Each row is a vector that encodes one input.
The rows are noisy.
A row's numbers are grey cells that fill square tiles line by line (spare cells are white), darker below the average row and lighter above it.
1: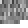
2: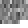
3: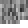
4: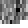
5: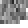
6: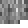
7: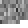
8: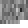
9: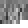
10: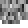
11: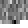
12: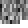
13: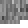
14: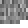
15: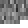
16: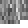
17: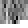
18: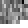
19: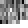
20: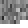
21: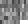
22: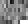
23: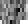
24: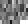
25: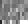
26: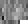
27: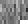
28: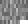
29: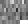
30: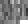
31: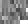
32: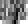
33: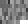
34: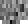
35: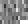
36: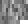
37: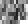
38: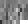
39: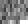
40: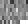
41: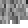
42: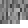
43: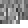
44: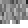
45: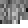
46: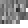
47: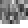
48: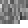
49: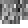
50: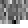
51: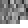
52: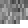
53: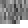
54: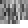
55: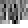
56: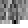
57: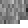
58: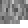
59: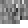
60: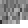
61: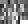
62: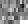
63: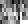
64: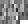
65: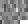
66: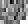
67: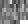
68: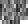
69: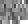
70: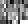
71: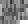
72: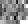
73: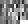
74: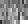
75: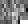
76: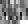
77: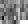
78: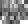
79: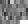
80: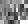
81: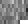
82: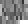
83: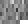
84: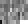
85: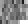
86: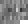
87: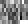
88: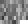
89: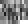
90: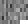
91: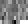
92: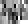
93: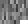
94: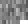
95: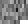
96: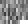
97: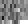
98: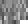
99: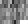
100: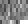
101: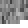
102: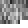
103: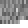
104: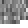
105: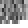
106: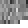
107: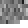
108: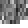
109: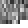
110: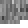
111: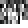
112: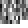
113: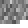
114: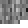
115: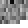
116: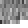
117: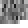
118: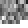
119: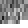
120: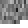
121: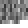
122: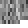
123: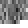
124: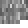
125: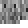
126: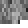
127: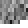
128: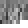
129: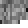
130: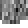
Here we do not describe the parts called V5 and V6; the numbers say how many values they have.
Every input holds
a node of a 7-node tree, a true/false value, a value of V5 and a value of V6.
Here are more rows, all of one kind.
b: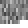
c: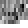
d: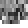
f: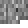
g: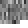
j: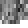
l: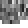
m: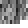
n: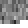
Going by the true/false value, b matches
f, g and n.
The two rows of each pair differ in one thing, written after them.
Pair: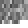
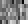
the value of V6
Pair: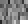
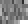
the value of V6
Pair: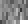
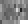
the value of V6
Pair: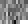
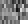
the value of V6
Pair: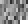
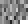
the value of V6
